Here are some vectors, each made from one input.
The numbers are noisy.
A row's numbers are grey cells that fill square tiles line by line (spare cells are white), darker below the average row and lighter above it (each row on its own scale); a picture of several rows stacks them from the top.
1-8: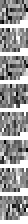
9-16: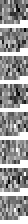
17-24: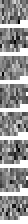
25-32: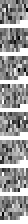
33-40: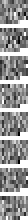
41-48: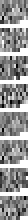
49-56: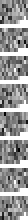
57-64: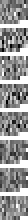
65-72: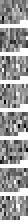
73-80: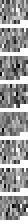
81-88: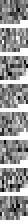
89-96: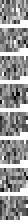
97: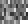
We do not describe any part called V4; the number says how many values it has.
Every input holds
a value of V4, together with a list of up to two points on a 9-point line.
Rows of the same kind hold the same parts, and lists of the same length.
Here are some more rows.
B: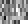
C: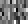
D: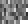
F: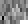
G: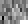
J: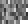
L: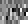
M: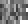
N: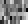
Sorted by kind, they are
B, D, F, G, J, M
C
L, N

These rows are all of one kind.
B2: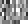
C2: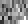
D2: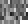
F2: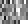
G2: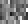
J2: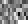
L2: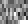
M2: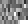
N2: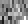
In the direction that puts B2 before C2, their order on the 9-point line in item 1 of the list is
G2, D2, M2, B2, L2, F2, N2, C2, J2.
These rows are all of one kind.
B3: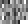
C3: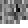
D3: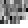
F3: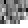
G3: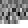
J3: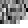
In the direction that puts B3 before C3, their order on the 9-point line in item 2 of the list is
B3, C3, D3, F3, J3, G3.
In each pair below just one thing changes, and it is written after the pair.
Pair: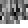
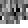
the place on the 9-point line in item 2 of the list
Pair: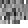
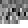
the value of V4
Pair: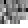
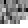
the place on the 9-point line in item 2 of the list
